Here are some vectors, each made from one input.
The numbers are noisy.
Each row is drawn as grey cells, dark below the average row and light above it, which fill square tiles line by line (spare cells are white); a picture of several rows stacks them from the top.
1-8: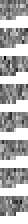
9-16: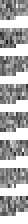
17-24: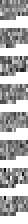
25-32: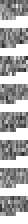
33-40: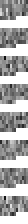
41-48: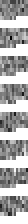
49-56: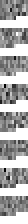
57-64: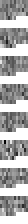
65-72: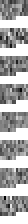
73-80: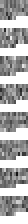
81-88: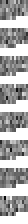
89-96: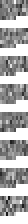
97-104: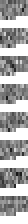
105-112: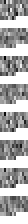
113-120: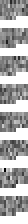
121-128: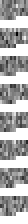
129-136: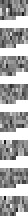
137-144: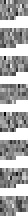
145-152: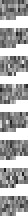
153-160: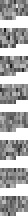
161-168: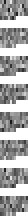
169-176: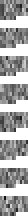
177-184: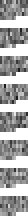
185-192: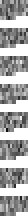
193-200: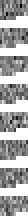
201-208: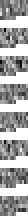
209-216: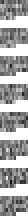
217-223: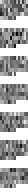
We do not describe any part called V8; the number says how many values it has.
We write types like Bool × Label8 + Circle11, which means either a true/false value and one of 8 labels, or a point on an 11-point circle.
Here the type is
Bool × (Circle9 + Tree9) × V8 + Line4.
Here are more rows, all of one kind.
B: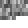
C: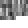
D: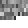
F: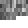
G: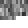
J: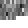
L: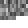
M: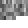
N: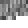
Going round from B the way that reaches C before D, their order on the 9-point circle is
B, F, J, M, N, L, C, G, D.
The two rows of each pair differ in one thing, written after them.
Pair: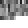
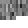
the true/false value
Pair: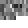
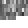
the place on the 9-point circle
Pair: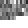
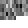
the place on the 9-point circle
